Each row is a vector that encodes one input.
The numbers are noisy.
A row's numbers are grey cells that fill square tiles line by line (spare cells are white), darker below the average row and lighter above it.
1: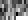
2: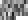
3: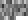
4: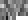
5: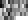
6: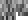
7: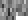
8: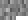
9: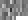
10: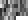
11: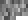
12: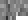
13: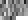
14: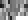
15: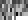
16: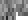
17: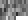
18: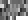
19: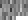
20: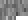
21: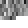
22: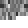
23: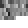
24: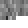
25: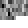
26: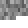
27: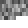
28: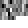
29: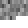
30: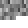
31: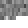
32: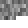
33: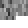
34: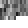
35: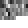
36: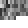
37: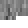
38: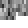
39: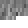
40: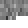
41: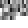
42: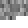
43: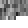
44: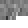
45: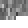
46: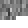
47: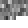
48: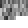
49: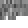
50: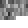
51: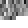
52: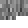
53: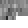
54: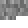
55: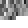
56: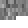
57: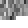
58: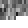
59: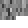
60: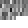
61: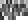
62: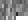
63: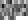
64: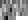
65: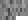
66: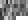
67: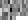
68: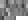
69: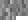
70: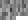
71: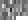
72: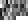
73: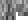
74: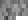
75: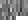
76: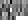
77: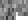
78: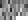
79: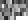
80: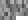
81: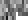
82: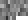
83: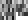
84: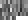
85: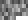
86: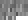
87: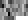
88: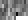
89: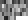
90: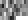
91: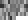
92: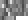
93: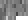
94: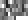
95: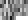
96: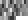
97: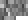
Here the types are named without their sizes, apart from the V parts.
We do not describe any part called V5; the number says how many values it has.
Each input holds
a list of items, each a true/false value and a value of V5.
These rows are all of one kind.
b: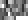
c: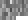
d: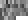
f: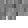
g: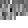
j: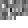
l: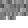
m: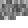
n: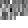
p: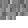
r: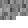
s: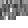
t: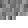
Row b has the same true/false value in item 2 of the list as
g, j and m.
